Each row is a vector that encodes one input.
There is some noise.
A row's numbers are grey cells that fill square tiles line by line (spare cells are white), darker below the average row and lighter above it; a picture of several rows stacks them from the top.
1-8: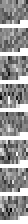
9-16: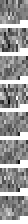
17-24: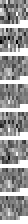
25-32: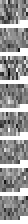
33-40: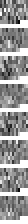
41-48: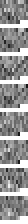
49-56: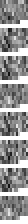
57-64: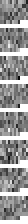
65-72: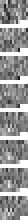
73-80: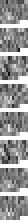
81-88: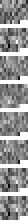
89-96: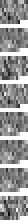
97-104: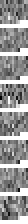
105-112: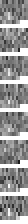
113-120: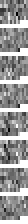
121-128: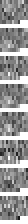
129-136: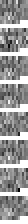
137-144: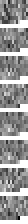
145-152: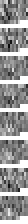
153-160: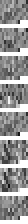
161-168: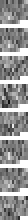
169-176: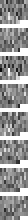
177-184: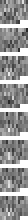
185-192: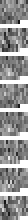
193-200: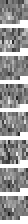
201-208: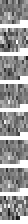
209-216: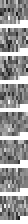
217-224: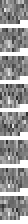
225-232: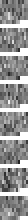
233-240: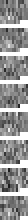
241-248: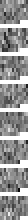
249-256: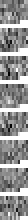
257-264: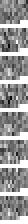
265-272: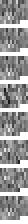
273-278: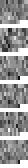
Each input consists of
either a fixed value, or one of 4 labels and one of 10 labels, or a point on each of two 5-point lines, or three true/false values.
